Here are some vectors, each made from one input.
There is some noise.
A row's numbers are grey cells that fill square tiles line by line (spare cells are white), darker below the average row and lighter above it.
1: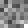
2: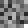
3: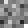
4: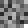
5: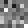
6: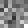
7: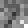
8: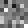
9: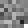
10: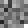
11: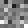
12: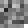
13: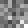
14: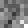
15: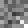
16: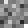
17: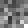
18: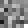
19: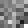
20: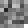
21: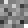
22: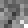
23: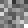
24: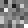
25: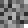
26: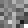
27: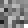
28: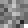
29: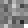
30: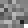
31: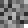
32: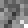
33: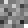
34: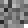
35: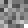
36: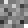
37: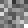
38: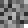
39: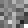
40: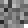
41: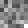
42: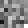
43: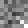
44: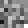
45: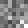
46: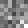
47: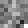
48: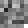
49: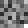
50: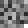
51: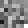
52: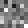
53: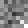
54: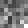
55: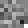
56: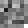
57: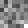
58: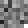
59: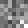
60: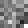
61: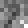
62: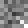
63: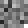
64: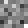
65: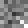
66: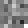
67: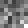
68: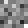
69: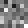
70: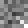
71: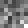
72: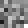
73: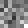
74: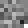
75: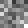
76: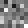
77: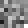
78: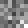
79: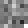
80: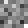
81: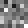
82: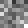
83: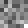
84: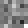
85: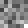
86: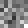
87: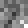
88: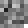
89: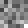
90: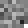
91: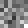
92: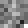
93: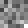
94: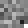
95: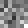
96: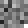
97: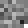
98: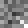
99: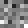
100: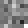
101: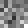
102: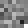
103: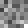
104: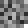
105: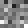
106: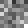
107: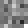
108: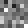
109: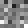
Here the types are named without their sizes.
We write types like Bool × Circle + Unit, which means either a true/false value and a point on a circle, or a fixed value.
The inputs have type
Bool × Line.
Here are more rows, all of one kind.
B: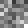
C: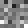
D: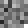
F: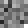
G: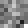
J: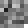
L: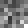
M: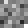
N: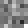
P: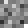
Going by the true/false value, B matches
C and L.
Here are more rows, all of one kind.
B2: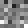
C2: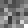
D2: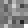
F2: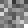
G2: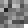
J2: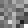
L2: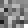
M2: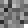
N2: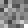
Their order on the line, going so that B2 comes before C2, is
J2, B2, N2, D2, F2, L2, G2, M2, C2.
